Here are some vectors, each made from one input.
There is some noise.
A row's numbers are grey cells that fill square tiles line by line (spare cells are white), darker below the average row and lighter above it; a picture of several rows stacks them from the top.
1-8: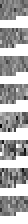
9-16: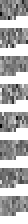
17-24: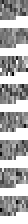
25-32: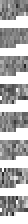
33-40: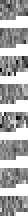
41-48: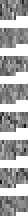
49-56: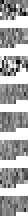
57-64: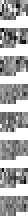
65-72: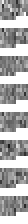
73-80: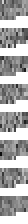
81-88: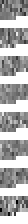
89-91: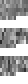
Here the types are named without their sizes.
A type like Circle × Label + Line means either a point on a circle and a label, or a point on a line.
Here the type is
(Bool × Bool × Bool + Unit) × Line × Line.
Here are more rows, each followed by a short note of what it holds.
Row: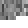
a point on each of two lines and three true/false values
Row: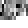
a point on each of two lines and three true/false values
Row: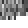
a point on each of two lines
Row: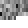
a point on each of two lines
